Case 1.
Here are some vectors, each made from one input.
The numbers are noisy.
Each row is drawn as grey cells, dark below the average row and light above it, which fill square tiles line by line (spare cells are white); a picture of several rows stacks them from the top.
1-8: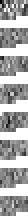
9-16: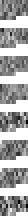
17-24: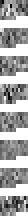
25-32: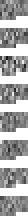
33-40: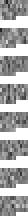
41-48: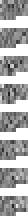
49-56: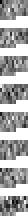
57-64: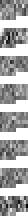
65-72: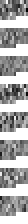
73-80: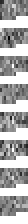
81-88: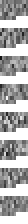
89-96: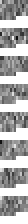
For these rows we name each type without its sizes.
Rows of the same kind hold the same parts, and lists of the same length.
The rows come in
2 kinds.
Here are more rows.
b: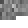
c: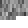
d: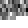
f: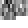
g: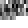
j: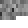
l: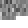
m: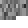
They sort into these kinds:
b, c, f, j, l, m
d, g

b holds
a point on each of two circles.
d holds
a fixed value.
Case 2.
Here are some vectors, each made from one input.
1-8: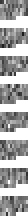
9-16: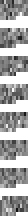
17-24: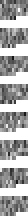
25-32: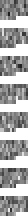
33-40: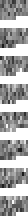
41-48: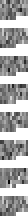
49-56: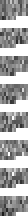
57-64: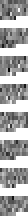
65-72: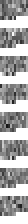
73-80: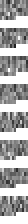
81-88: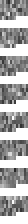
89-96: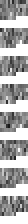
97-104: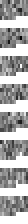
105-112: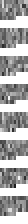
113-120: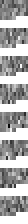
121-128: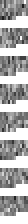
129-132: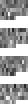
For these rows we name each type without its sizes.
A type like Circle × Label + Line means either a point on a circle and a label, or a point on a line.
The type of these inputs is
(Bool × Bool × Bool + Unit) × Label.
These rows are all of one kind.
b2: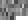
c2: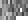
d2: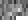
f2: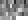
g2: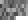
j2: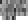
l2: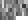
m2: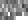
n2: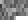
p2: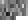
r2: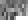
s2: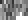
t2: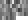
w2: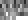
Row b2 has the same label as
g2, n2, p2 and r2.
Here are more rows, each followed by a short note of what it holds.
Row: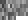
a label
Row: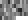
a label and three true/false values
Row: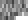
a label and three true/false values
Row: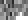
a label and three true/false values
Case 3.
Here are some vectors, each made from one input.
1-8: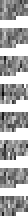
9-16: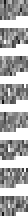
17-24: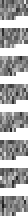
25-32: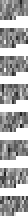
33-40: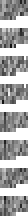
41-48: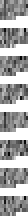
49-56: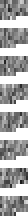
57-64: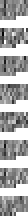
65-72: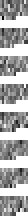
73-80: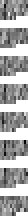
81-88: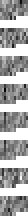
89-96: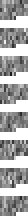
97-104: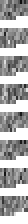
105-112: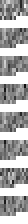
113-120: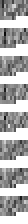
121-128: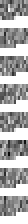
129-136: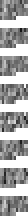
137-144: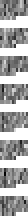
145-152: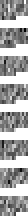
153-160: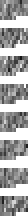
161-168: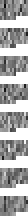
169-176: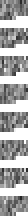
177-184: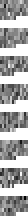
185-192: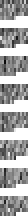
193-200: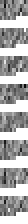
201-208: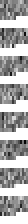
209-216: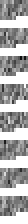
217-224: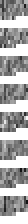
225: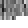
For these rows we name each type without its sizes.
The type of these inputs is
Bool × Bool × Bool + Label.
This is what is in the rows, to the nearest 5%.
About 35% of them hold a label. The rest hold three true/false values.
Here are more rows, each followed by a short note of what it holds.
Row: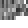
a label
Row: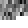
three true/false values
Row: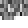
a label
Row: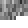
three true/false values
